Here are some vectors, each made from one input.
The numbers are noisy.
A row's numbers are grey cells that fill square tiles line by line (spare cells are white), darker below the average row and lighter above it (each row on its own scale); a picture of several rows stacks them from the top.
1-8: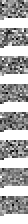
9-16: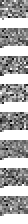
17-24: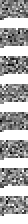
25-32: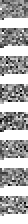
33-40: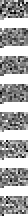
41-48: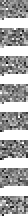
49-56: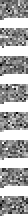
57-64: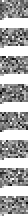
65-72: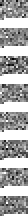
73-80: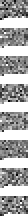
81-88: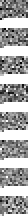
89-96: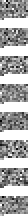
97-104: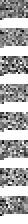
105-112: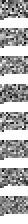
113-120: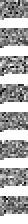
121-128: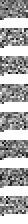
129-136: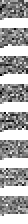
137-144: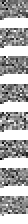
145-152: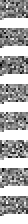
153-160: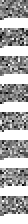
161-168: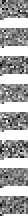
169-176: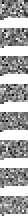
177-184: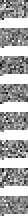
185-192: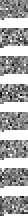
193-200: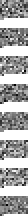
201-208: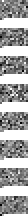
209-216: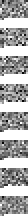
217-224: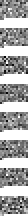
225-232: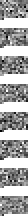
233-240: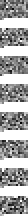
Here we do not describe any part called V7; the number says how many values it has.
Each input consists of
a point on a 10-point line, together with either four true/false values, or a value of V7.
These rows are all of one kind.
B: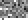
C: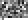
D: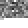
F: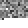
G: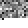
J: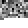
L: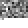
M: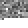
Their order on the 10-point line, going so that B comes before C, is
G, B, F, C, D, M, L, J.
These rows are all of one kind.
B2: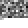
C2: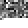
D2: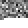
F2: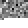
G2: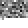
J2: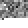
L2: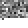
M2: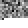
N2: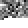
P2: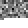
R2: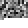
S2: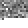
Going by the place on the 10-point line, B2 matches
D2, N2, P2 and S2.
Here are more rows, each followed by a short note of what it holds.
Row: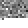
a point on a 10-point line and a value of V7
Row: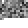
a point on a 10-point line and four true/false values
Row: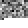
a point on a 10-point line and a value of V7
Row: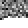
a point on a 10-point line and four true/false values
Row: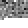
a point on a 10-point line and a value of V7
